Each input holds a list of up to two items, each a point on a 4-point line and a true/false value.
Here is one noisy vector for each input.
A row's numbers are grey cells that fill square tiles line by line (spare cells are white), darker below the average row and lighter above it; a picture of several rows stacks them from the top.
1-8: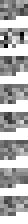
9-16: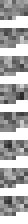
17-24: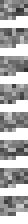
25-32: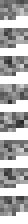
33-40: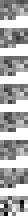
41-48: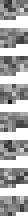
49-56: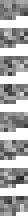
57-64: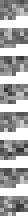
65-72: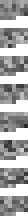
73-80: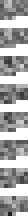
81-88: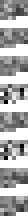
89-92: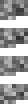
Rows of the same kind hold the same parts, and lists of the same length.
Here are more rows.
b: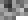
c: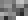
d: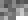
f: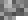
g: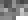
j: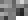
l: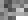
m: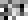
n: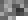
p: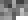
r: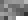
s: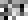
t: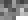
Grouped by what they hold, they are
b, d, g, l, p, t
c, f, j, n, r
m, s

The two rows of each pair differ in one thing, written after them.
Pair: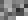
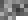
the true/false value in item 2 of the list
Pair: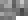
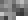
the place on the 4-point line in item 1 of the list
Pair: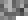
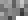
the true/false value in item 1 of the list
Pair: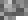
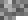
the place on the 4-point line in item 2 of the list
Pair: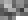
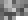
the place on the 4-point line in item 1 of the list
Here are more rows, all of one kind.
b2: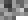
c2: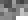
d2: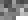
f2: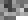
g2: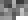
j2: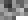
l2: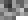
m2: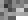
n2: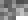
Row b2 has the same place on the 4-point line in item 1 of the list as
g2, j2 and l2.
